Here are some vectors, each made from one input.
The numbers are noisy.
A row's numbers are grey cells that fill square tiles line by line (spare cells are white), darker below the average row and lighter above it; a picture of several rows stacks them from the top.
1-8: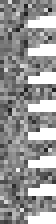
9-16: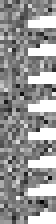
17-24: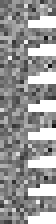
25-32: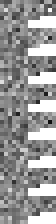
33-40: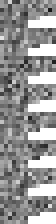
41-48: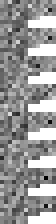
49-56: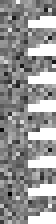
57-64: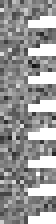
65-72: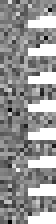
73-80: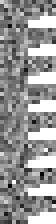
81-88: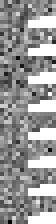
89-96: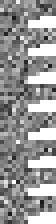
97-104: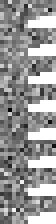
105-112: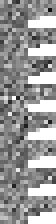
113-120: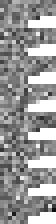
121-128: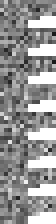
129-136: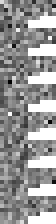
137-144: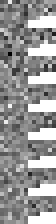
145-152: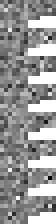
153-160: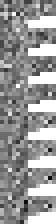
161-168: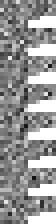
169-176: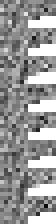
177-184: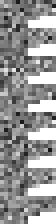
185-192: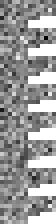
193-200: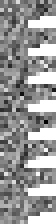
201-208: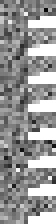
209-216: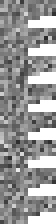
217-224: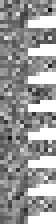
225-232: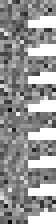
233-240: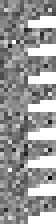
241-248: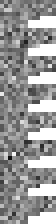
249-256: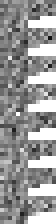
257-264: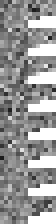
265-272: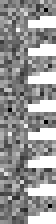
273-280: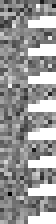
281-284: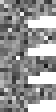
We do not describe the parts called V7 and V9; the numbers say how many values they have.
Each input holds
either one of 6 labels, a point on a 6-point line and a value of V9, or three true/false values, or a value of V7.
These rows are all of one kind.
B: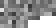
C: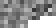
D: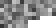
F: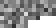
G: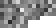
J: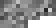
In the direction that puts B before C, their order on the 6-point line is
J, F, B, D, C, G.
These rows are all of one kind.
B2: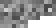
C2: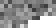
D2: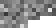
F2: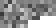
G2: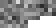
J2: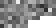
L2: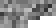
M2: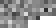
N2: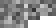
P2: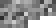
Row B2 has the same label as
C2, D2, F2 and L2.
